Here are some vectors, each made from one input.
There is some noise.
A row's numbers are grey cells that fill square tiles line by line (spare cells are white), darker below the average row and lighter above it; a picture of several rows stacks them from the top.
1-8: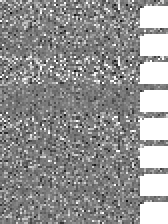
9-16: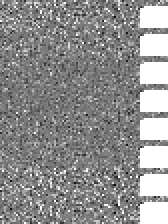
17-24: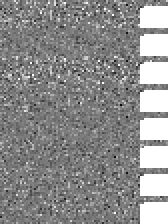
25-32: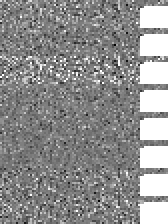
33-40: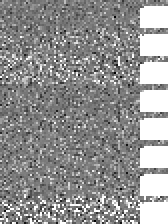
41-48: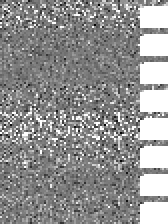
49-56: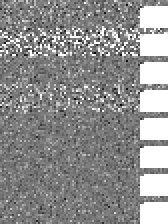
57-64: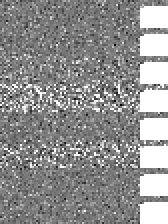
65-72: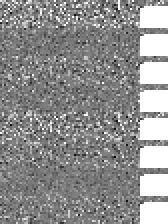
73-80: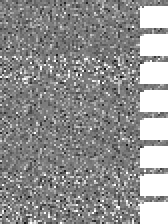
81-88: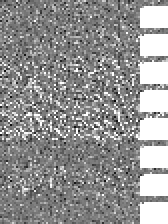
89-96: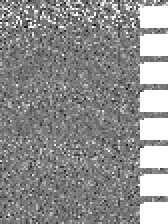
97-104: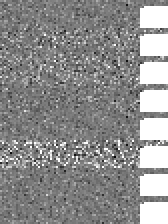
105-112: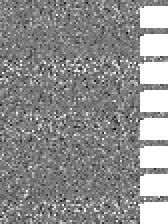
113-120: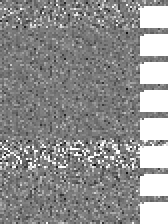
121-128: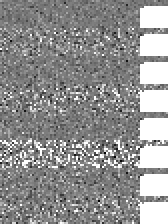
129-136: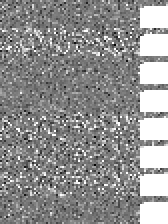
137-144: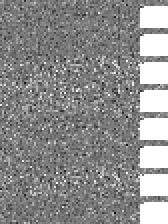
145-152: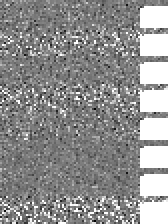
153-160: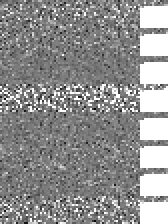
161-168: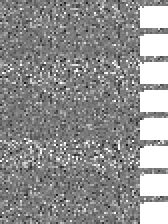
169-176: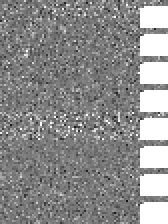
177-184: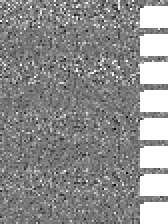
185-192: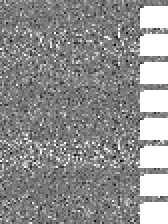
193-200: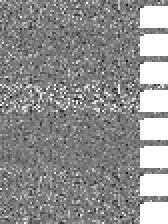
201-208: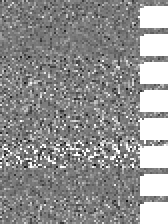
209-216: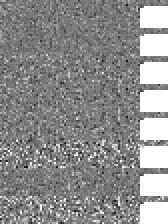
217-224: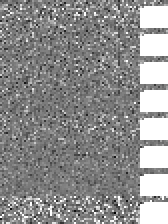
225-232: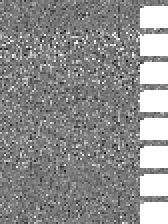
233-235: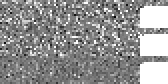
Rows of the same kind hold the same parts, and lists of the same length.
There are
2 kinds of row.
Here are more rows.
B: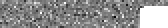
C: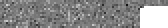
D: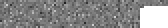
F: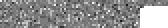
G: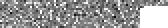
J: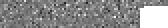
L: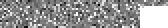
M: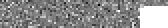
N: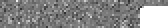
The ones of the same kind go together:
B, G, L, M, N
C, D, F, J

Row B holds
a node of a 7-node tree and a true/false value.
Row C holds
a point on a 10-point circle and a true/false value.
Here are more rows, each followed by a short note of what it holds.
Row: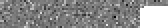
a node of a 7-node tree and a true/false value
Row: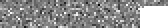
a point on a 10-point circle and a true/false value
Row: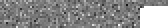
a point on a 10-point circle and a true/false value
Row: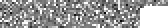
a point on a 10-point circle and a true/false value
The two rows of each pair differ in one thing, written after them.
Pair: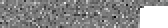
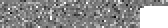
the node of the tree
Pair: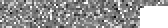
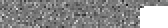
the node of the tree
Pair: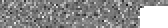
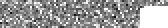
the node of the tree
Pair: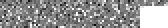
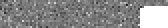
the node of the tree
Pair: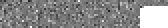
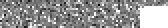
the true/false value
